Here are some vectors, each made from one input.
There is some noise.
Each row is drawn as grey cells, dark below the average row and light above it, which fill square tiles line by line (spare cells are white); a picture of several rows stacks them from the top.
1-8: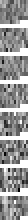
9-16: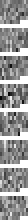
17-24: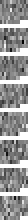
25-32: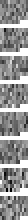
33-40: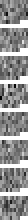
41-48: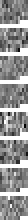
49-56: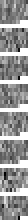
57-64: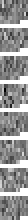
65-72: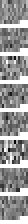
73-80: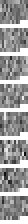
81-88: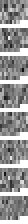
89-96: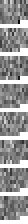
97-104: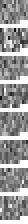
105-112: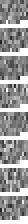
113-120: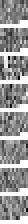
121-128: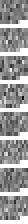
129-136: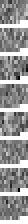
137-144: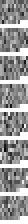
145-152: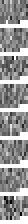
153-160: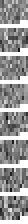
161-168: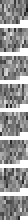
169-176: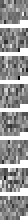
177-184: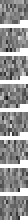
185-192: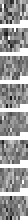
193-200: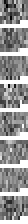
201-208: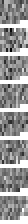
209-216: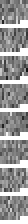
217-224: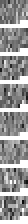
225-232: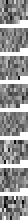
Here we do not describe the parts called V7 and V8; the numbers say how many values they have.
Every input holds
one of 10 labels, a true/false value, a value of V7 and a value of V8.
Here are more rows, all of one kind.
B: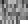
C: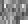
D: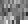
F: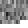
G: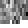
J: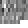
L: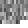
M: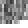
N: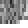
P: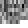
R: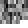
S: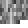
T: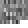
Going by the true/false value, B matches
G, P, R and T.
